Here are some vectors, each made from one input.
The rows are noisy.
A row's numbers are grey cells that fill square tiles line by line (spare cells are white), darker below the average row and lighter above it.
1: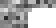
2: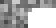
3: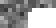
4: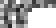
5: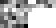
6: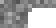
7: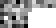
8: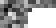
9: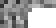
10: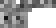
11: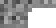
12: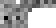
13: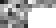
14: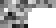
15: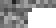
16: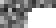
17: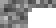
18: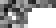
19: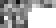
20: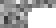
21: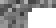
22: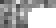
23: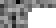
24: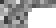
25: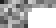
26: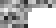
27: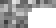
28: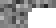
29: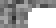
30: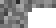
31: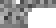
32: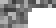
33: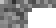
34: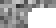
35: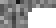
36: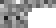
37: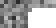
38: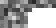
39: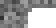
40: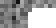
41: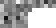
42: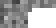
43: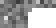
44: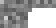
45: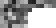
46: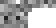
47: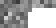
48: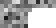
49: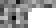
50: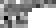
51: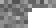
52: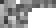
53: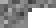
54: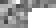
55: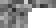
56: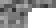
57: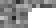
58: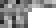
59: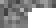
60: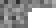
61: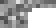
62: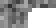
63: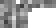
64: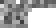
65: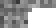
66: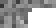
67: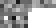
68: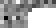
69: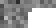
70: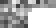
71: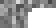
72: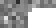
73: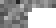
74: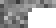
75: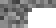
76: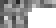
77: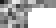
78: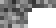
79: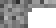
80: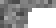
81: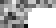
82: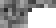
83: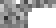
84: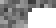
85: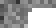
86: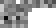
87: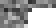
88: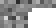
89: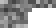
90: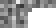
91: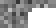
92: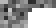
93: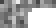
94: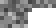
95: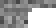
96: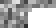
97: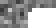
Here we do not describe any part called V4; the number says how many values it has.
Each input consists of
a true/false value, together with either a node of a 7-node tree, or a value of V4.
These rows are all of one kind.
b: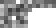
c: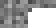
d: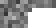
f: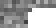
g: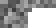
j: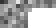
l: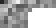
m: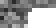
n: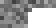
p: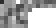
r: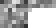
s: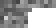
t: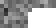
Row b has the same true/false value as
j, l, p and r.
